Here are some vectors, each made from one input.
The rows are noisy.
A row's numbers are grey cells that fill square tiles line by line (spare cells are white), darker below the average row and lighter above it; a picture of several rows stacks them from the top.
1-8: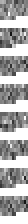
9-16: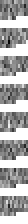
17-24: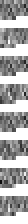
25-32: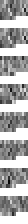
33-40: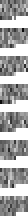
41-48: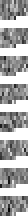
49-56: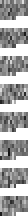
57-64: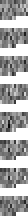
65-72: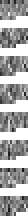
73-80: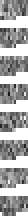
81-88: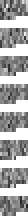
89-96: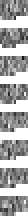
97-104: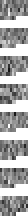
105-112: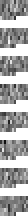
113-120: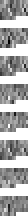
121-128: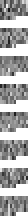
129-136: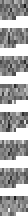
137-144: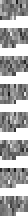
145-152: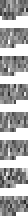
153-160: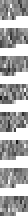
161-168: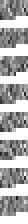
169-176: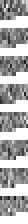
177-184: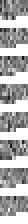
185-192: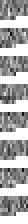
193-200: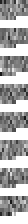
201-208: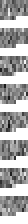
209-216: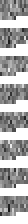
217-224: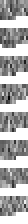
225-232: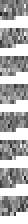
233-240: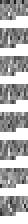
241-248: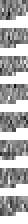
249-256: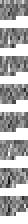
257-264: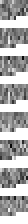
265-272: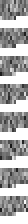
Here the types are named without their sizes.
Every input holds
a list of points on a line.
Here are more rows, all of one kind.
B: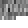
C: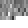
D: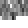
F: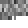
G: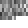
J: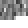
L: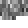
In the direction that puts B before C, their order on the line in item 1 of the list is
G, F, J, B, L, D, C.
